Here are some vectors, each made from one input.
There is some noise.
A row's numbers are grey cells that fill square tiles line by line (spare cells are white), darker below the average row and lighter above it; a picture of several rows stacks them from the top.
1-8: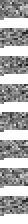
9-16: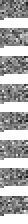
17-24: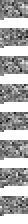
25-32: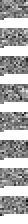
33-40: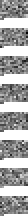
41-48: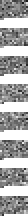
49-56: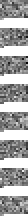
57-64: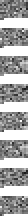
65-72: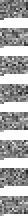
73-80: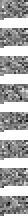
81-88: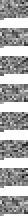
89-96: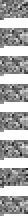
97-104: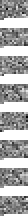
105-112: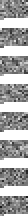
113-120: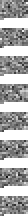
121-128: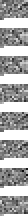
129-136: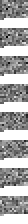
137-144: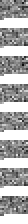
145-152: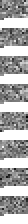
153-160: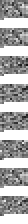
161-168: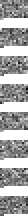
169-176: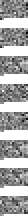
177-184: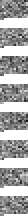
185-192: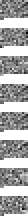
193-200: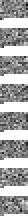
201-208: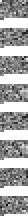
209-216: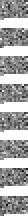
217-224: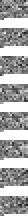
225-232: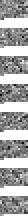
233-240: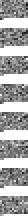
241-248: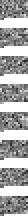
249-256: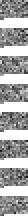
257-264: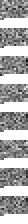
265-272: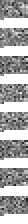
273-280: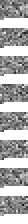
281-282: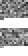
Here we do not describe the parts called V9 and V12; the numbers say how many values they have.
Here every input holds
either a point on a 7-point line, or a point on an 11-point line and a value of V12, or a value of V9.
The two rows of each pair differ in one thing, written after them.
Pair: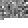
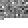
the value of V12
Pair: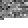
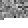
the value of V12
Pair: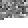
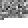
the value of V12
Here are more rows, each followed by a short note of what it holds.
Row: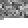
a point on a 7-point line
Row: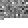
a point on an 11-point line and a value of V12
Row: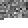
a value of V9
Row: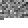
a value of V9
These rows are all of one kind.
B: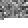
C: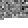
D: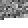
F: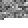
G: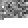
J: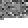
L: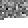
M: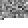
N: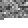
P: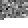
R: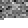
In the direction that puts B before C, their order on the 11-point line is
P, L, D, M, F, N, R, B, C, J, G.
